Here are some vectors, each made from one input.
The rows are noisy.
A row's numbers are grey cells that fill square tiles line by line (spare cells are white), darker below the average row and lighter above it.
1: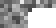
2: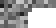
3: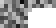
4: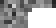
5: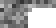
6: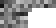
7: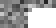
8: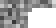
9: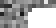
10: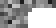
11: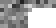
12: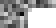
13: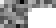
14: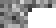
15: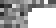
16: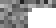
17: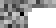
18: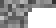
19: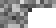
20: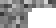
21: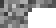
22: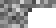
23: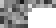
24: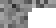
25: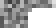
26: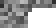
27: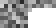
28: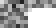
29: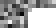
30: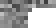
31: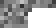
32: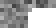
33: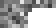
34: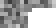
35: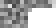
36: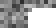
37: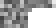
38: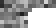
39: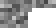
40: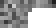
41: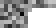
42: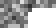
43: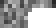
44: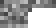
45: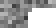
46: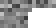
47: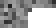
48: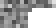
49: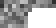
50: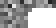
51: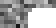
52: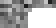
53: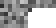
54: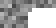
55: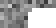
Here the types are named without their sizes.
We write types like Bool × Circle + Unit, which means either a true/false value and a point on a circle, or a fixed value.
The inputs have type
Bool × Line.
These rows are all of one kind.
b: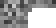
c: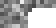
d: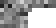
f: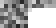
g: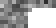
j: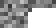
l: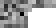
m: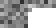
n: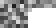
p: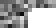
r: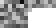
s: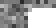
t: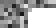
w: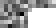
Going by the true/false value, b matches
c, d and j.
